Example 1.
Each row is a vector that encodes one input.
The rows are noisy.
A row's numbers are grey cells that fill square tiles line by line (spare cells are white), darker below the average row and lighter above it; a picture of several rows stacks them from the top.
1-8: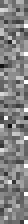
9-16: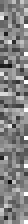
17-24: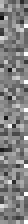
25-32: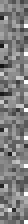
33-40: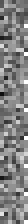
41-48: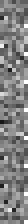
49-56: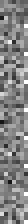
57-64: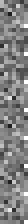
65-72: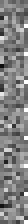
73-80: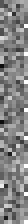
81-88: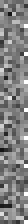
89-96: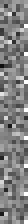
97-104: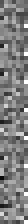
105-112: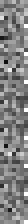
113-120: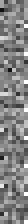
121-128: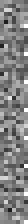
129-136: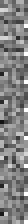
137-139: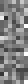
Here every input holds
three true/false values.
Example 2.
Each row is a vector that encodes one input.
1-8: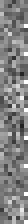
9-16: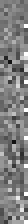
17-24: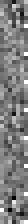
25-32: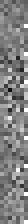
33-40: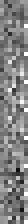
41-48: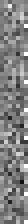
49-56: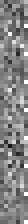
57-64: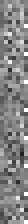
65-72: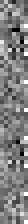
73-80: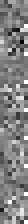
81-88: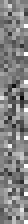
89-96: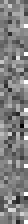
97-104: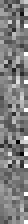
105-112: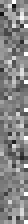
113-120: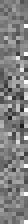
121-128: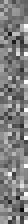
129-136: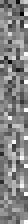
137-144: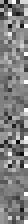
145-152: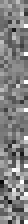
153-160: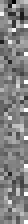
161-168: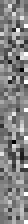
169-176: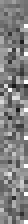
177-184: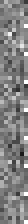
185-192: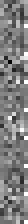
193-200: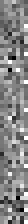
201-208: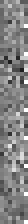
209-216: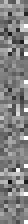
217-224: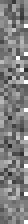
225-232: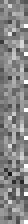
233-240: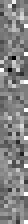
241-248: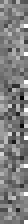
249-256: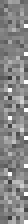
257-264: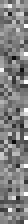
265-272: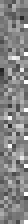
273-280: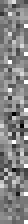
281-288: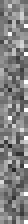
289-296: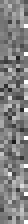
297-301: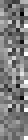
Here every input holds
a point on a 10-point line.
